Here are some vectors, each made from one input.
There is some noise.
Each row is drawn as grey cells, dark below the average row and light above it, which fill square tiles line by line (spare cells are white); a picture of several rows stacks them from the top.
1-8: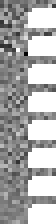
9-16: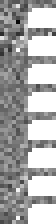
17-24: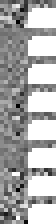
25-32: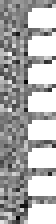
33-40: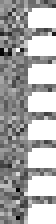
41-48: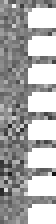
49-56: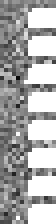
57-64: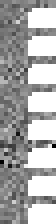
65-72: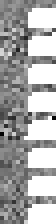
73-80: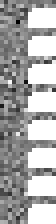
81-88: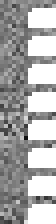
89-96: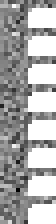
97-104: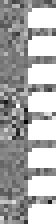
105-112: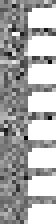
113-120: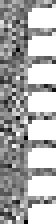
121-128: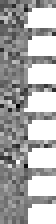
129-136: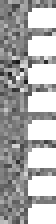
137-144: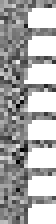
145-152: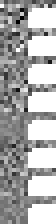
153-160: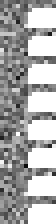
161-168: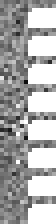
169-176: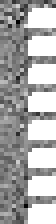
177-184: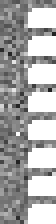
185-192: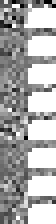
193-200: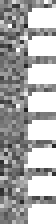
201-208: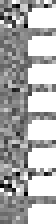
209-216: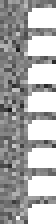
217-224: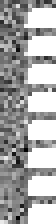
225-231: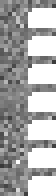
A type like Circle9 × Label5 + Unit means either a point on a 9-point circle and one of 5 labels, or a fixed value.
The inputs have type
Line10 + List2(Line11).
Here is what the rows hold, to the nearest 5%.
About 25% of them hold a point on a 10-point line. The rest are lists of up to two points on an 11-point line: about 5% of all rows are empty, 40% hold one and 35% two.
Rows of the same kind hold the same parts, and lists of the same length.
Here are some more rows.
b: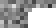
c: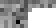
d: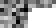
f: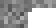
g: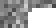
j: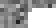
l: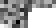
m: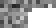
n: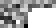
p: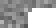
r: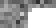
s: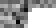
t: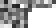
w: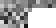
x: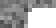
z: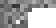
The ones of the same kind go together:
b, c, f, p, s
d, j, n, x, z
g, l, t, w
m, r

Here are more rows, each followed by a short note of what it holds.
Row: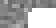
a list of one item
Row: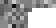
a list of two items
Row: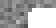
a list of one item
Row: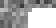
the empty list
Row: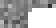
a list of two items
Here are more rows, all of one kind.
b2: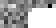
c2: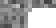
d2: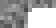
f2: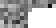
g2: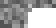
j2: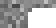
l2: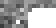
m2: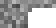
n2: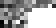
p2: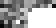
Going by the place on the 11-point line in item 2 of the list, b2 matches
d2, g2, j2 and m2.
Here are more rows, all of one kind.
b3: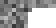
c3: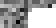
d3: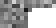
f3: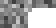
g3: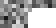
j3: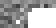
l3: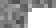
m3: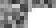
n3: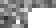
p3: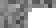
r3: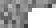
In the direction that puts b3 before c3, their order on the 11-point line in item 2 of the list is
r3, d3, g3, n3, l3, f3, m3, b3, c3, p3, j3.
